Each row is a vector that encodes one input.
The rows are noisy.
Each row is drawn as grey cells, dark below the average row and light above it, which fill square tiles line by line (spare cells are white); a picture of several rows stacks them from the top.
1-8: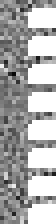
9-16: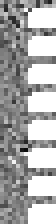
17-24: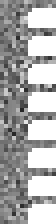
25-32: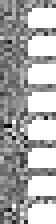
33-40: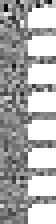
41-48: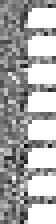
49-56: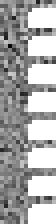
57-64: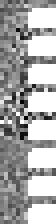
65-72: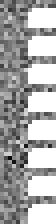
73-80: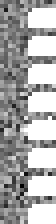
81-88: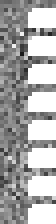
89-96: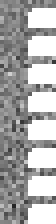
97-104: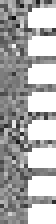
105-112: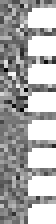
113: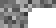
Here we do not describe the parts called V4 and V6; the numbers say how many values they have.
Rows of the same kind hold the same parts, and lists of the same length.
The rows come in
2 kinds.
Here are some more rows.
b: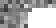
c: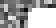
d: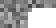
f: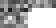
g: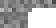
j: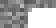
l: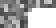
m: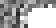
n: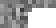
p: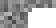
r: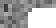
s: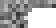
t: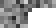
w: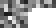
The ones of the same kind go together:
b, g, j, l, n, p, r, w
c, d, f, m, s, t

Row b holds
a true/false value, a value of V4 and a value of V6.
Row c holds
a point on each of two 5-point lines.
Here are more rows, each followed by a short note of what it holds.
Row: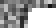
a point on each of two 5-point lines
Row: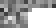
a point on each of two 5-point lines
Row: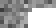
a true/false value, a value of V4 and a value of V6
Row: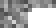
a true/false value, a value of V4 and a value of V6
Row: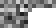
a true/false value, a value of V4 and a value of V6
